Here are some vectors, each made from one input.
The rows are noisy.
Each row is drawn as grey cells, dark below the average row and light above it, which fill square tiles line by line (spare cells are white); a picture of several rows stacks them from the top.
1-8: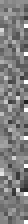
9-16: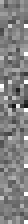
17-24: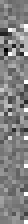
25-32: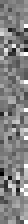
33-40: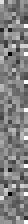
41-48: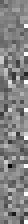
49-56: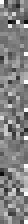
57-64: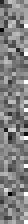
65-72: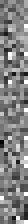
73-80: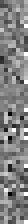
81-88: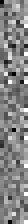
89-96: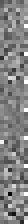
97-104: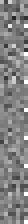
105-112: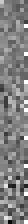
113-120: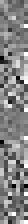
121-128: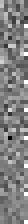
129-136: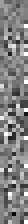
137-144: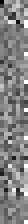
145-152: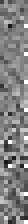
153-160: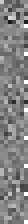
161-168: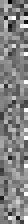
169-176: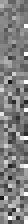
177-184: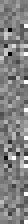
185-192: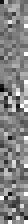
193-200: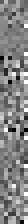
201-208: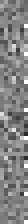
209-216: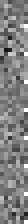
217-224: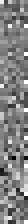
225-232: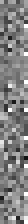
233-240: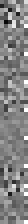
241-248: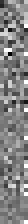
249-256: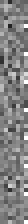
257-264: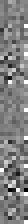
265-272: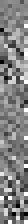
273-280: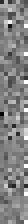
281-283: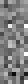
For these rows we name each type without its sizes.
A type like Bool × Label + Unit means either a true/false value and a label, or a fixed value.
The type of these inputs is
Label.
